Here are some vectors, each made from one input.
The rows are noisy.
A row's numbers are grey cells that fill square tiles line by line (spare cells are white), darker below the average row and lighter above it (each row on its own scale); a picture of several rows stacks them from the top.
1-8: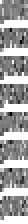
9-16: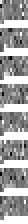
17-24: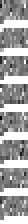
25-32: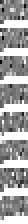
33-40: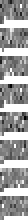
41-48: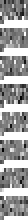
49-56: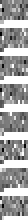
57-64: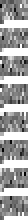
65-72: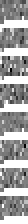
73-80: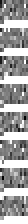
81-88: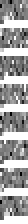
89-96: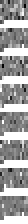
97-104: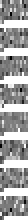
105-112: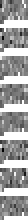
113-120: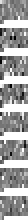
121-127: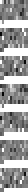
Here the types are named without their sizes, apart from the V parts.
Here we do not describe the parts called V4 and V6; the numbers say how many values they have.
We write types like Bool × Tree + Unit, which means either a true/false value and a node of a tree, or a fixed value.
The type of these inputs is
Bool × (Line + V4) × V6.
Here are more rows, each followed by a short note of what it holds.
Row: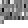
a true/false value, a value of V4 and a value of V6
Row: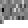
a true/false value, a value of V4 and a value of V6
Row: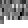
a point on a line, a true/false value and a value of V6
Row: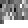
a point on a line, a true/false value and a value of V6
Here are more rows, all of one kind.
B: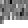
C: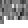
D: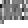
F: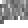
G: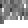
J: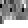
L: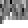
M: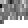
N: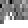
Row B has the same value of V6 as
J and L.
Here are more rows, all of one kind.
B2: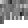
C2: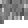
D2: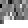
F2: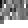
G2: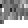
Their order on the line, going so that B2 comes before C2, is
B2, C2, D2, G2, F2.
